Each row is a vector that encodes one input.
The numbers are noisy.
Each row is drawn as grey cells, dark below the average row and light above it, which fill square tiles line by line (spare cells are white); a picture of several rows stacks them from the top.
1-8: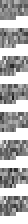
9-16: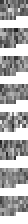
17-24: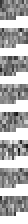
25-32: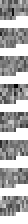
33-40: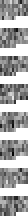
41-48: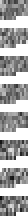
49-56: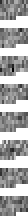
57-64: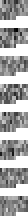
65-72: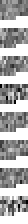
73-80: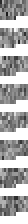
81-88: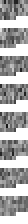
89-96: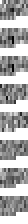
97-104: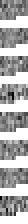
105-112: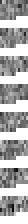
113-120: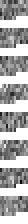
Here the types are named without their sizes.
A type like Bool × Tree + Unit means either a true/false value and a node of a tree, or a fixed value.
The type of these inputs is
Circle × Circle + Tree.
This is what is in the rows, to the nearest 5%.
About 60% of them hold a point on each of two circles. The rest hold a node of a tree.
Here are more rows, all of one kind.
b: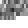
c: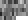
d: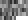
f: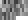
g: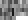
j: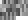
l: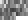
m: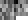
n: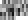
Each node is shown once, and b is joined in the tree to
l and n.
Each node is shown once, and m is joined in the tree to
f.
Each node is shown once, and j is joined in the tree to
f and n.
